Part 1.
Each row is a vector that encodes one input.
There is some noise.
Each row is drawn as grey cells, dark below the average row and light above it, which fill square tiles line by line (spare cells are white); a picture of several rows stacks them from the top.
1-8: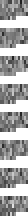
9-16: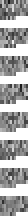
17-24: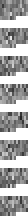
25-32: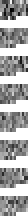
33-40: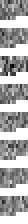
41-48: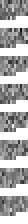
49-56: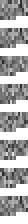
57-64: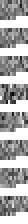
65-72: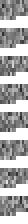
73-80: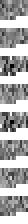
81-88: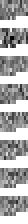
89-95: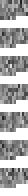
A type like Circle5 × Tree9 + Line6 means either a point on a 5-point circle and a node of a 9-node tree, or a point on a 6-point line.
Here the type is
Line8 + List2(Line5).
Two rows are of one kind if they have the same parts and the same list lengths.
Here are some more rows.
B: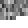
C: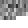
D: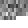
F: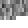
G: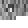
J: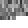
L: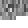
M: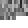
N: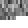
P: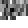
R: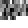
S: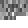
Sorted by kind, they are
B, F
C, D, G, L, S
J, M, N
P, R

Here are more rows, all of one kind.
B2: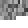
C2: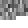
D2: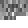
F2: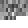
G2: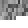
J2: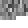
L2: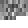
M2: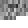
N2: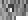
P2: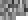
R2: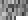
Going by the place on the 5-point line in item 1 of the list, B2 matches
G2 and R2.
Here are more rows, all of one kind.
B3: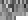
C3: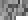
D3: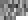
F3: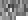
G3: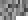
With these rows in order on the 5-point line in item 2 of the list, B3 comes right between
D3 and G3.
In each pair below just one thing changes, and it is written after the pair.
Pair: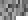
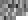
the place on the 5-point line in item 1 of the list
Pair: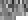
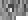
the place on the 5-point line in item 1 of the list
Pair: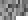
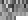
the place on the 5-point line in item 1 of the list
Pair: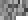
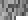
the place on the 5-point line in item 2 of the list
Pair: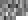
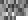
the place on the 5-point line in item 1 of the list
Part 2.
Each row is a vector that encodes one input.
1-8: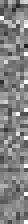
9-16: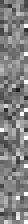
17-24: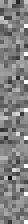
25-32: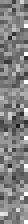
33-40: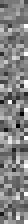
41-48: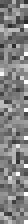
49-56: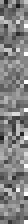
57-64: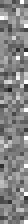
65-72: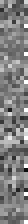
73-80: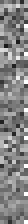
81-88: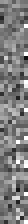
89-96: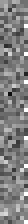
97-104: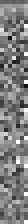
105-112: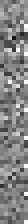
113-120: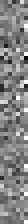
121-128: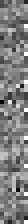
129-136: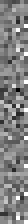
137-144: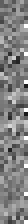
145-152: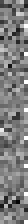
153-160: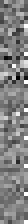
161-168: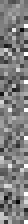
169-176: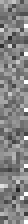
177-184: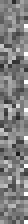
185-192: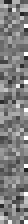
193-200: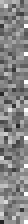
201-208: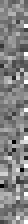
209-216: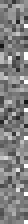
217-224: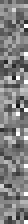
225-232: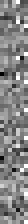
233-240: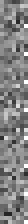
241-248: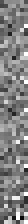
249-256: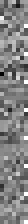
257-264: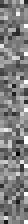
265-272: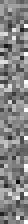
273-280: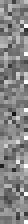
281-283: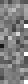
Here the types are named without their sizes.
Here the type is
Bool × Circle + Line.
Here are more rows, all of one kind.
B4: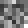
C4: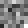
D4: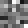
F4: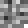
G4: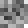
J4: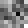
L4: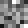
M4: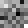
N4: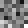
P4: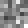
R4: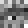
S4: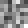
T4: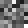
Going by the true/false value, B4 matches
G4, J4, N4 and T4.
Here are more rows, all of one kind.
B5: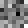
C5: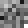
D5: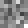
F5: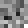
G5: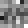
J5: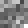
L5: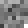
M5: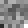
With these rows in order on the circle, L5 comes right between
C5 and M5.
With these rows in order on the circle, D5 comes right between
F5 and G5.
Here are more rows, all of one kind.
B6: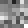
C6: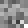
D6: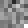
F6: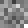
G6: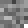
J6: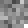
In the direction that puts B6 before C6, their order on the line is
F6, G6, B6, C6, J6, D6.
